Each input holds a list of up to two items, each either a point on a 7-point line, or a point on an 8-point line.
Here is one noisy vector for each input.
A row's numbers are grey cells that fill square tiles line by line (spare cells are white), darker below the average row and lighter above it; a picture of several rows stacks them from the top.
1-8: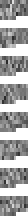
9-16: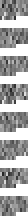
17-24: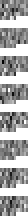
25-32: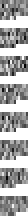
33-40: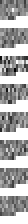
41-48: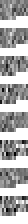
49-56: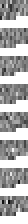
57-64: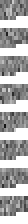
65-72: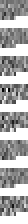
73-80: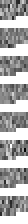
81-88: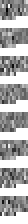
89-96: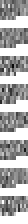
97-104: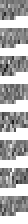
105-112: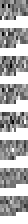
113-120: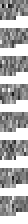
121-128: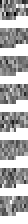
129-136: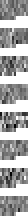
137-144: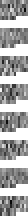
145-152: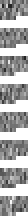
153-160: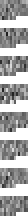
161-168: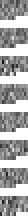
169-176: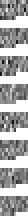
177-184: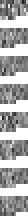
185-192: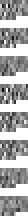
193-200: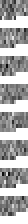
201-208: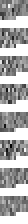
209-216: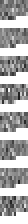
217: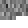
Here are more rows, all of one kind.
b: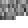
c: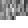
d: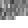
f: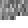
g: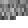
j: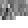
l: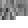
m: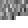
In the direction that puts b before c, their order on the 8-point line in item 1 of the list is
j, l, g, b, d, c, f, m.
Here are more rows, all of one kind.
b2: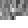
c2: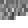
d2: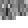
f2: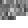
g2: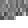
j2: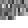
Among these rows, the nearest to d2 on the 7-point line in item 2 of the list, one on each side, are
b2 and j2.
